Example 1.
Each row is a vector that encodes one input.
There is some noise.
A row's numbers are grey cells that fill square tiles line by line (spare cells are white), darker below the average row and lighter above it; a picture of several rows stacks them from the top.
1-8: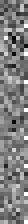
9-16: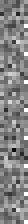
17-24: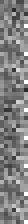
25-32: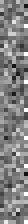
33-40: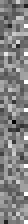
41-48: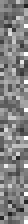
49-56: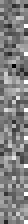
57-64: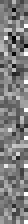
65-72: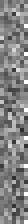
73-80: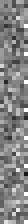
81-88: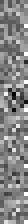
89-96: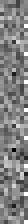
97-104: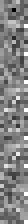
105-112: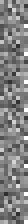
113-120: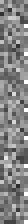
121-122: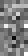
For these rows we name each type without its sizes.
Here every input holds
a list of points on a circle.
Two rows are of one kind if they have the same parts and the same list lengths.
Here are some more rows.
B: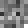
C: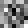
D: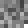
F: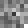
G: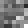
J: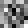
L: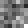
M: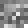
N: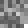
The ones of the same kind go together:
B, G, L
C, J
D
F, M, N

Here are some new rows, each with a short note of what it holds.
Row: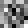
the empty list
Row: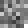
a list of one item
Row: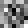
the empty list
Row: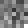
a list of two items
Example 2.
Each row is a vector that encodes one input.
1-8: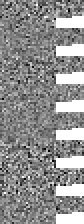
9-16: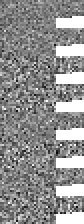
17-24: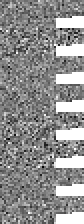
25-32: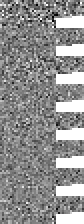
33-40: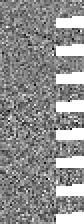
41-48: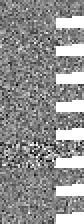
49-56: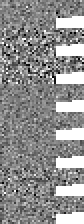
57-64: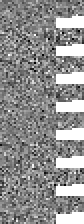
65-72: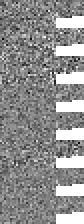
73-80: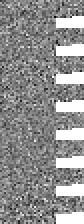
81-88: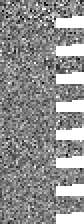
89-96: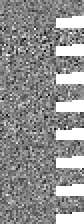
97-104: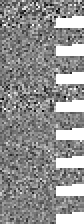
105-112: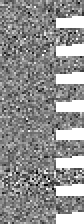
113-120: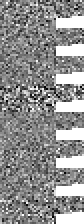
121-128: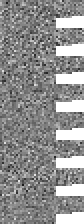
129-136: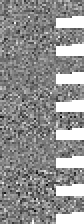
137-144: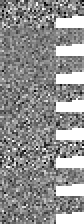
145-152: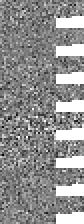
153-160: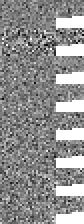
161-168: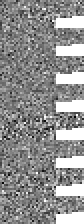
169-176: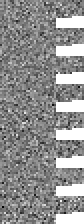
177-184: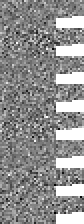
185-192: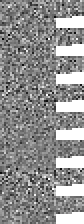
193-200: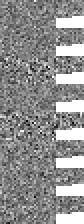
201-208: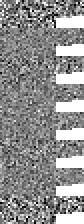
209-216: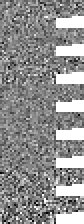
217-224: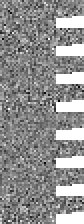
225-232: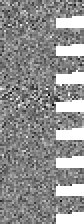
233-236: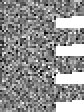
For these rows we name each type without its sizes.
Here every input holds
a node of a tree, together with either a point on a line, or a node of a tree.
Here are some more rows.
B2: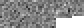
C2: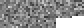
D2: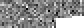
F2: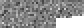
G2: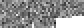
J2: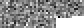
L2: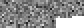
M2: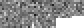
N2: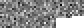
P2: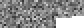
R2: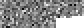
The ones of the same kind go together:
B2, C2, F2, L2, N2, R2
D2, G2, J2, M2, P2

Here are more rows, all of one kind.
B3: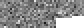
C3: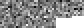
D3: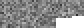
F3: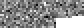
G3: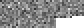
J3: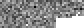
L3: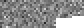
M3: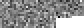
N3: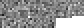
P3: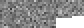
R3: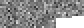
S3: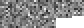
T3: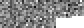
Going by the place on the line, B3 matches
C3, D3, R3 and S3.
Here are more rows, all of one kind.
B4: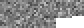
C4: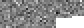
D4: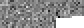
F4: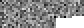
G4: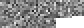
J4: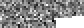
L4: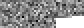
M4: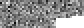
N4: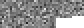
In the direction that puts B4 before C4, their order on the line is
M4, D4, N4, F4, J4, B4, C4, G4, L4.
